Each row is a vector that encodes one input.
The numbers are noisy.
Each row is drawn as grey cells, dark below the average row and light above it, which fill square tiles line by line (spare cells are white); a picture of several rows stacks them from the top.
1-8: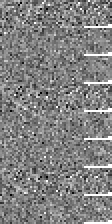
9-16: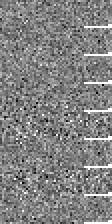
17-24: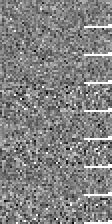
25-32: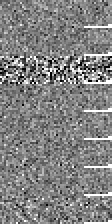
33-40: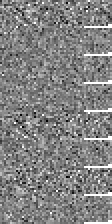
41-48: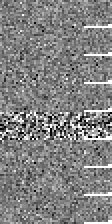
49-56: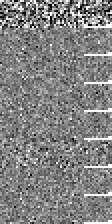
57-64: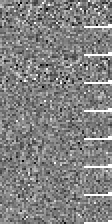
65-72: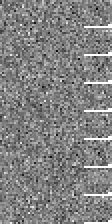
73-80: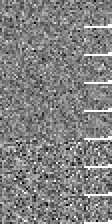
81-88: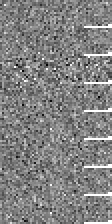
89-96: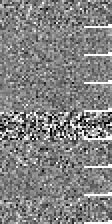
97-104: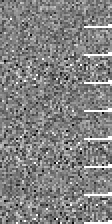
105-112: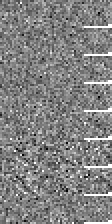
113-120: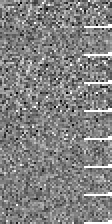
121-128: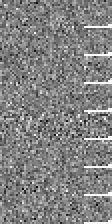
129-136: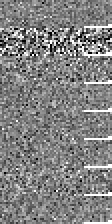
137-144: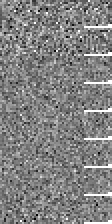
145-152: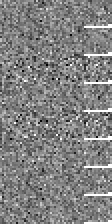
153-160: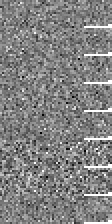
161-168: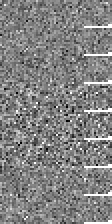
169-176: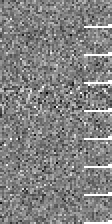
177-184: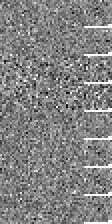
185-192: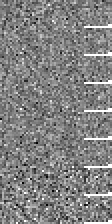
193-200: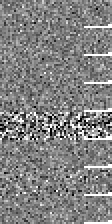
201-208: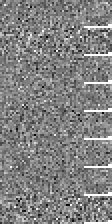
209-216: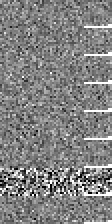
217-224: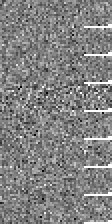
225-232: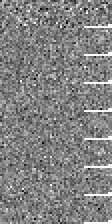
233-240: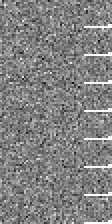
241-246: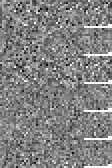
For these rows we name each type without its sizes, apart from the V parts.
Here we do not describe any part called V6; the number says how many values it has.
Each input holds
a list of items, each a true/false value and a value of V6.
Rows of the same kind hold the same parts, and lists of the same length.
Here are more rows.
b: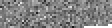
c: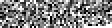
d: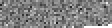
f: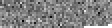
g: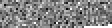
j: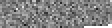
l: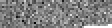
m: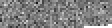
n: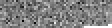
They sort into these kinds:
b, d, j, m
c
f, l, n
g

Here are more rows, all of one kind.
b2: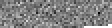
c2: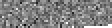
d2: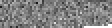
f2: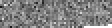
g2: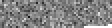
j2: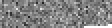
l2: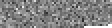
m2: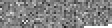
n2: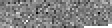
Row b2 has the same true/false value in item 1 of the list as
l2, m2 and n2.
